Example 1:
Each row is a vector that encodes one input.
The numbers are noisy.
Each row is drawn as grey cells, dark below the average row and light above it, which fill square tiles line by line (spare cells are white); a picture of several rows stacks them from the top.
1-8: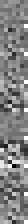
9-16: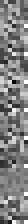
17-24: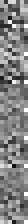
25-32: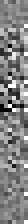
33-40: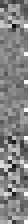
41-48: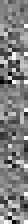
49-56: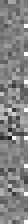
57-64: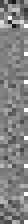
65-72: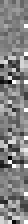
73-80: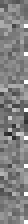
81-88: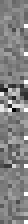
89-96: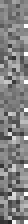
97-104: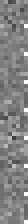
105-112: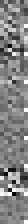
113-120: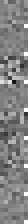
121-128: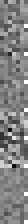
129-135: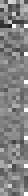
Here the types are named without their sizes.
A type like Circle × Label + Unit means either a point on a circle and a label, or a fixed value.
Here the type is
List(Line).
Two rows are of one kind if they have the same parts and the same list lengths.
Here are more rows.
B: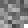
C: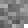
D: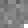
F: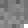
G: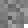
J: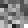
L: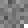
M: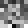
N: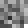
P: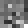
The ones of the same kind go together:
B, C, L
D, F, G, J, M, N
P

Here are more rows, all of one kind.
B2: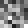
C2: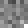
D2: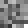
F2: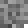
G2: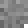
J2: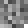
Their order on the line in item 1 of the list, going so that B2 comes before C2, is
D2, F2, B2, C2, G2, J2.
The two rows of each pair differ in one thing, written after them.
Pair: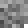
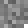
the place on the line in item 2 of the list
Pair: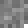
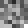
the place on the line in item 1 of the list
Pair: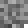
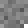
the place on the line in item 1 of the list
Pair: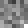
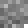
the place on the line in item 2 of the list
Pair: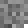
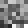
the place on the line in item 2 of the list
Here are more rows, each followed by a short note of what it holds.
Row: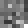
the empty list
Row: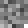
a list of one item
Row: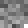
a list of one item
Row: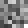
a list of one item
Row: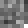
the empty list
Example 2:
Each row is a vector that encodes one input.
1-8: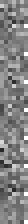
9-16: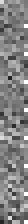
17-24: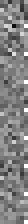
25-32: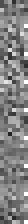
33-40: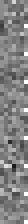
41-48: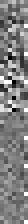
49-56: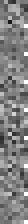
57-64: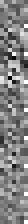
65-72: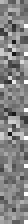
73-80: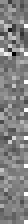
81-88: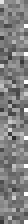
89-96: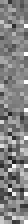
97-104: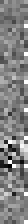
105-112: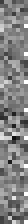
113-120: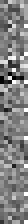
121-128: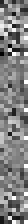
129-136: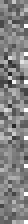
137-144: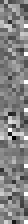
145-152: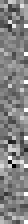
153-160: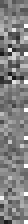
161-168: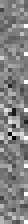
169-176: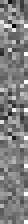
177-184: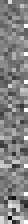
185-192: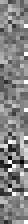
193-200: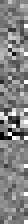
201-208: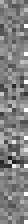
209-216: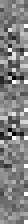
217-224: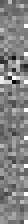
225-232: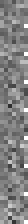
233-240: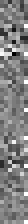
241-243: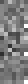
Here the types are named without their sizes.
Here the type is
Label + Line.
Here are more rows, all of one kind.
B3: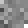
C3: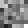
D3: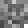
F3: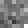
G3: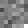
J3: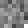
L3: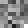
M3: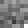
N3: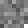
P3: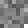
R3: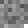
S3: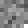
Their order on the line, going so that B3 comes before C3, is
L3, B3, C3, S3, G3, R3, M3, F3, D3, J3, N3, P3.
